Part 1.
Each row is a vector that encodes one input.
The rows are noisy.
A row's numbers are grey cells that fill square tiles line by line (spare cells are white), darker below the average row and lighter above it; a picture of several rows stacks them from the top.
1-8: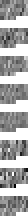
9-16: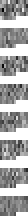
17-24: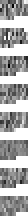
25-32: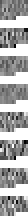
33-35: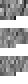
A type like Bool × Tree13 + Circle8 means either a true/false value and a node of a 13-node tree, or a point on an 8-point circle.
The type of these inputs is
Label6.
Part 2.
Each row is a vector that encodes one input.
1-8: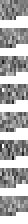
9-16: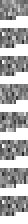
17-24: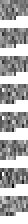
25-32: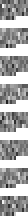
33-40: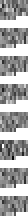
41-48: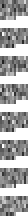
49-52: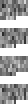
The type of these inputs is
Line9.
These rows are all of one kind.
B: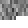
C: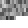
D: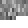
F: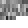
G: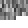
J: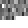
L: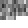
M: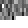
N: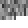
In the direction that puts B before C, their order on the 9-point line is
G, L, N, B, D, F, C, J, M.
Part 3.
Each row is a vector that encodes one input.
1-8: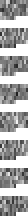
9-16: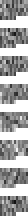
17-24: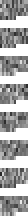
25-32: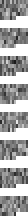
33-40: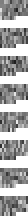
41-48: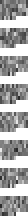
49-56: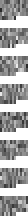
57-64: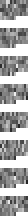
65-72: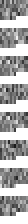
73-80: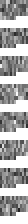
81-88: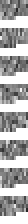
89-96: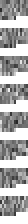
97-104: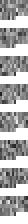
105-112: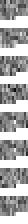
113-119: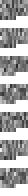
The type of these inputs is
Line17.
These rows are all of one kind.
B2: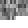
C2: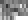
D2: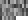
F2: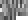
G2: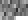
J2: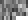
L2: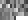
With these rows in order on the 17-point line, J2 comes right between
C2 and F2.
